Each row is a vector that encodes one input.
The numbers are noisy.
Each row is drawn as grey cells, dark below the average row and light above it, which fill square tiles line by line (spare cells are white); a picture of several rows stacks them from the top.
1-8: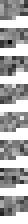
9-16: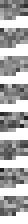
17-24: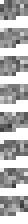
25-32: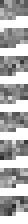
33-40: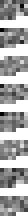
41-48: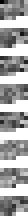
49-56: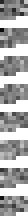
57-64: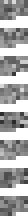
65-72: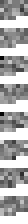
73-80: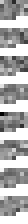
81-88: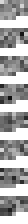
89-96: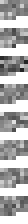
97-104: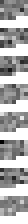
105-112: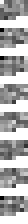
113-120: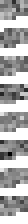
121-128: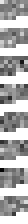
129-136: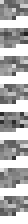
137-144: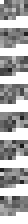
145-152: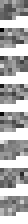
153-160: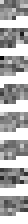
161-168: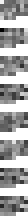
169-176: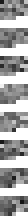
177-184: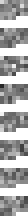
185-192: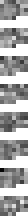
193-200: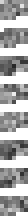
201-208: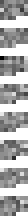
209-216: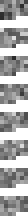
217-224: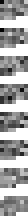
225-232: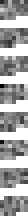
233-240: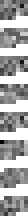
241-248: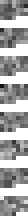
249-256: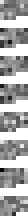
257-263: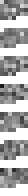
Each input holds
a point on a 7-point line and a true/false value, together with a list of up to two points on an 11-point line.
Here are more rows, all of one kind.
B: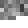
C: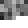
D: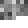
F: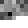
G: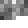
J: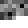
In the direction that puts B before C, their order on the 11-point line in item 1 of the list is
B, D, C, G, F, J.
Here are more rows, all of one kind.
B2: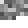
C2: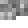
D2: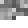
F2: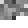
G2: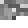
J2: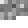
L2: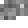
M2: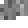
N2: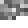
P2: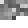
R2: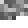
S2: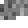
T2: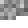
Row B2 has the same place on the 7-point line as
D2, G2, N2 and P2.
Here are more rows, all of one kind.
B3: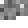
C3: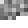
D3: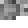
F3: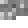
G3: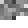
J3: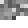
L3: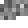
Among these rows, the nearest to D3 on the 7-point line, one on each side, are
C3 and G3.
